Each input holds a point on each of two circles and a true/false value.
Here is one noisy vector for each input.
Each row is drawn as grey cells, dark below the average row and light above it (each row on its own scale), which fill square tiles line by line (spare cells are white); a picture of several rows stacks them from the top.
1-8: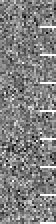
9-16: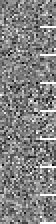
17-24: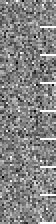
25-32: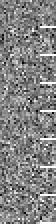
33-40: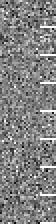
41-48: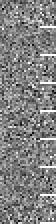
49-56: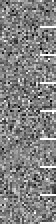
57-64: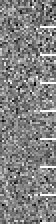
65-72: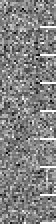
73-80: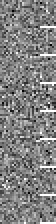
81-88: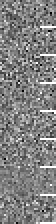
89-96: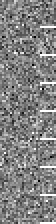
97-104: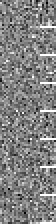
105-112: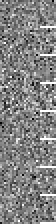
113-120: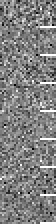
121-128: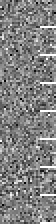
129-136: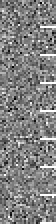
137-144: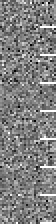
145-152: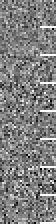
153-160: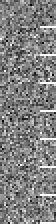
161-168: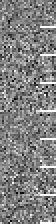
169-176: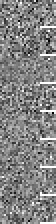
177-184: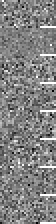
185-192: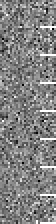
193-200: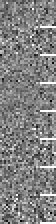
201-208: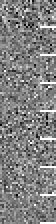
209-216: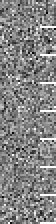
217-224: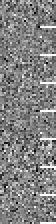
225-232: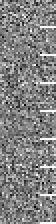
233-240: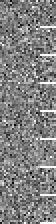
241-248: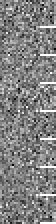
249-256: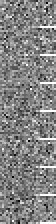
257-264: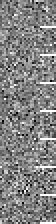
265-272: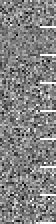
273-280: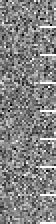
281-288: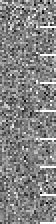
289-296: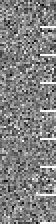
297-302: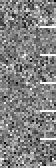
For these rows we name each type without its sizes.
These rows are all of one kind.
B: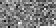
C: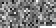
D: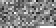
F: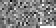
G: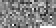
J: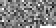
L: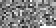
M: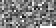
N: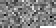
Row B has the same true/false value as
C, D and L.
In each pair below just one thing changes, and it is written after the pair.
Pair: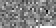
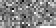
the true/false value
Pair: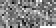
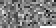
the true/false value
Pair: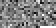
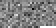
the true/false value
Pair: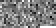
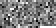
the true/false value
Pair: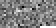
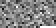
the true/false value
